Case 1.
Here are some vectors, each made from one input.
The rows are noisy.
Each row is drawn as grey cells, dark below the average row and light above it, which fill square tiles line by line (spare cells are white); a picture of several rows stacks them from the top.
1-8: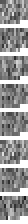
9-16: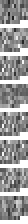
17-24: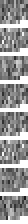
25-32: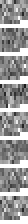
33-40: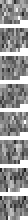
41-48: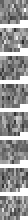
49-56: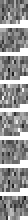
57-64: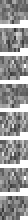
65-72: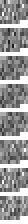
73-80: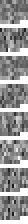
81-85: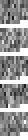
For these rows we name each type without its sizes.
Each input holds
a node of a tree.
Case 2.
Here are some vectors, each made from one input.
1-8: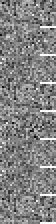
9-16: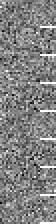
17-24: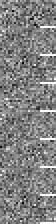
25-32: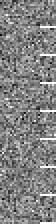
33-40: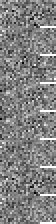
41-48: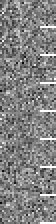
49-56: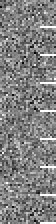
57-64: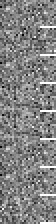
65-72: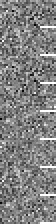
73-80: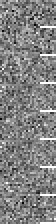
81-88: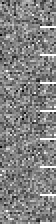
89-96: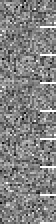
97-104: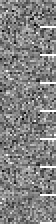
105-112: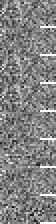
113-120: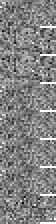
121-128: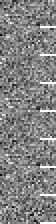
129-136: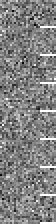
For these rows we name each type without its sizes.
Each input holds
a label.
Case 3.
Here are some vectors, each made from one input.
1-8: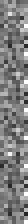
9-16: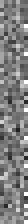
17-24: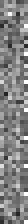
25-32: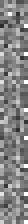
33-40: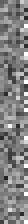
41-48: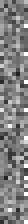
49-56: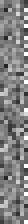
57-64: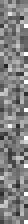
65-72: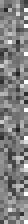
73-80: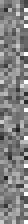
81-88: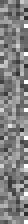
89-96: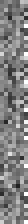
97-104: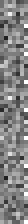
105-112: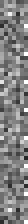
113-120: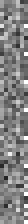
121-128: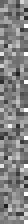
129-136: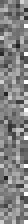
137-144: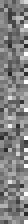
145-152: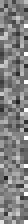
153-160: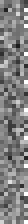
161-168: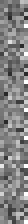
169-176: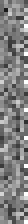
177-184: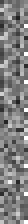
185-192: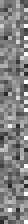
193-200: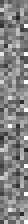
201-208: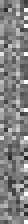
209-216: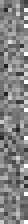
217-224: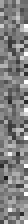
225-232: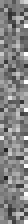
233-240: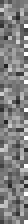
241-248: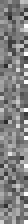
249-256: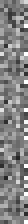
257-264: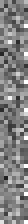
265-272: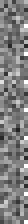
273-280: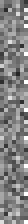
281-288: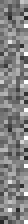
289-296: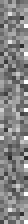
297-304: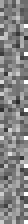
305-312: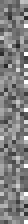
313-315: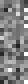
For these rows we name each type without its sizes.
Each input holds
a point on a circle.
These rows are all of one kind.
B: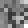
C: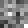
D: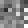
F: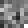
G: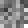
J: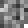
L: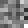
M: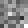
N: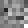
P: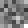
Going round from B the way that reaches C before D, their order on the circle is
B, L, J, F, C, M, N, D, G, P.
